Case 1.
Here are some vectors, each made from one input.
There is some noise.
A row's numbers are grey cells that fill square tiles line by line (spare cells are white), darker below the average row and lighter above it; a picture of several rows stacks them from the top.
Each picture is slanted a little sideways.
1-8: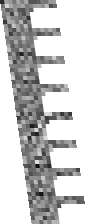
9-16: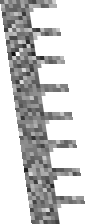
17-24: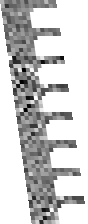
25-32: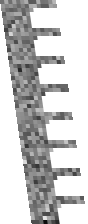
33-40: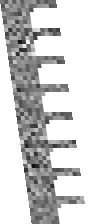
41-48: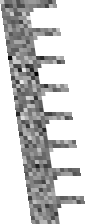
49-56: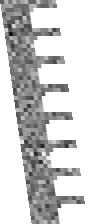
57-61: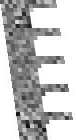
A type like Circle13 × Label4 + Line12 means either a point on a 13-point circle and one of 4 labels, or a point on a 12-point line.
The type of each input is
Line4 + Line9.
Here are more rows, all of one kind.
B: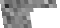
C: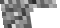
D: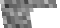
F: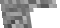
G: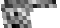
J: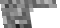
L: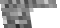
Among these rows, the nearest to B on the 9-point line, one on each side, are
C and D.
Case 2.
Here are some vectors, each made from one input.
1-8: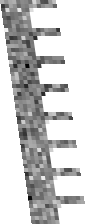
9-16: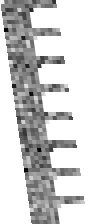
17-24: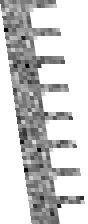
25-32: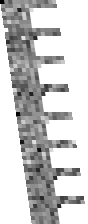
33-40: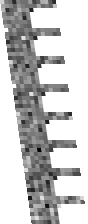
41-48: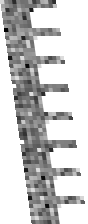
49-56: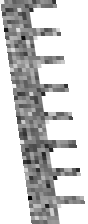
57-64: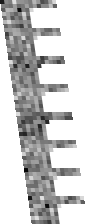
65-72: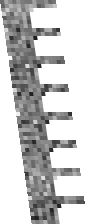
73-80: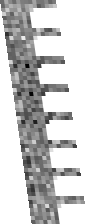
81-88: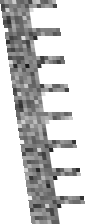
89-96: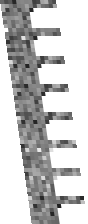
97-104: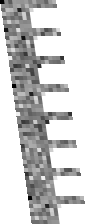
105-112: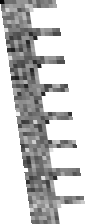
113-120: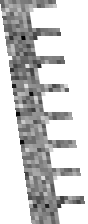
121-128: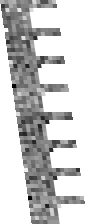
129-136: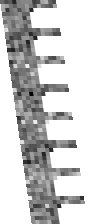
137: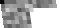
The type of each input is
Bool × Line7.
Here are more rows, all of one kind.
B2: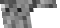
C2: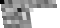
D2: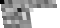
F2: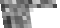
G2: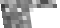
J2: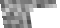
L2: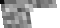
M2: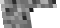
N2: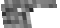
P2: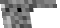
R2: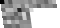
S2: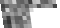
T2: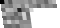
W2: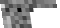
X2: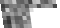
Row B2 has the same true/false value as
M2, N2, P2 and W2.
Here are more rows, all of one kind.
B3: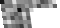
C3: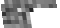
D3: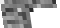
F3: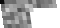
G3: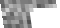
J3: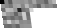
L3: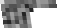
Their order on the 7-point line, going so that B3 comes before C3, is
B3, J3, F3, G3, D3, C3, L3.
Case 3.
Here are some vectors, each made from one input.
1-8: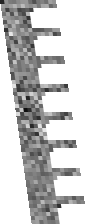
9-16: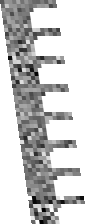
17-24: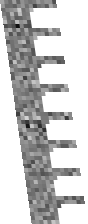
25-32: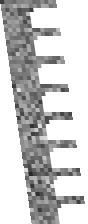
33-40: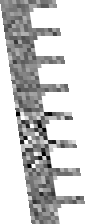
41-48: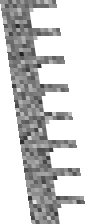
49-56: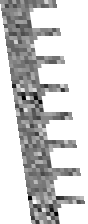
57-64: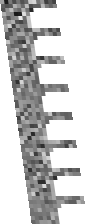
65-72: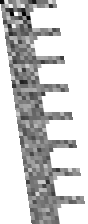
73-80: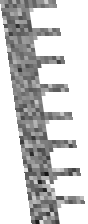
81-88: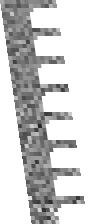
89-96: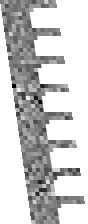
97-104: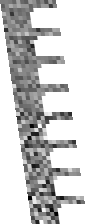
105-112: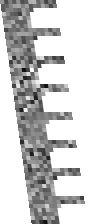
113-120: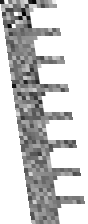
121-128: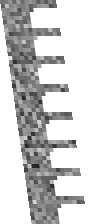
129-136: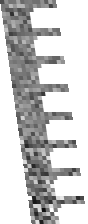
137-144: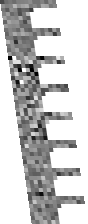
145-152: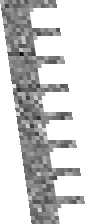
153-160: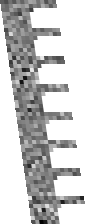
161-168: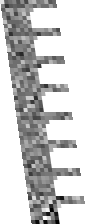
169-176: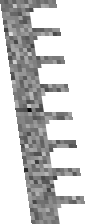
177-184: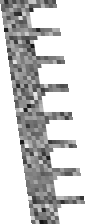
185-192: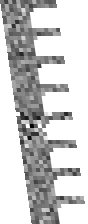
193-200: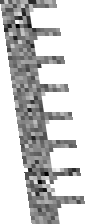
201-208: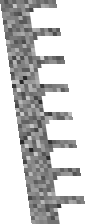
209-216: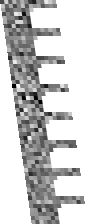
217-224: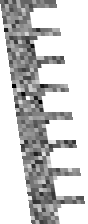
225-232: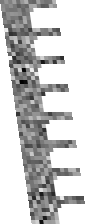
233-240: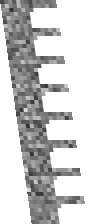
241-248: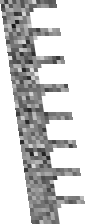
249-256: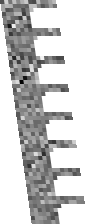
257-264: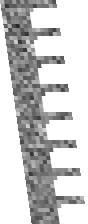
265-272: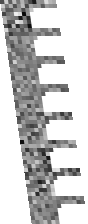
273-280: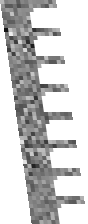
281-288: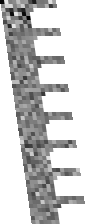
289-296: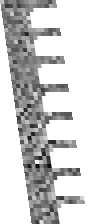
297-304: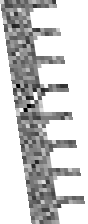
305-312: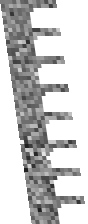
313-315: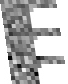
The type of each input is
Line11 + Line18.
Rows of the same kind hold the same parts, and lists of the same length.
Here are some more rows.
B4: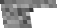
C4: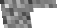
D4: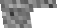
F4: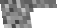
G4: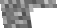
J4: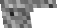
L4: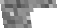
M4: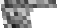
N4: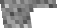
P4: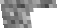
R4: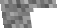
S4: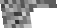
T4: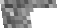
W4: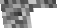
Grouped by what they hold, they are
B4, C4, D4, F4, J4, N4, S4, W4
G4, L4, M4, P4, R4, T4

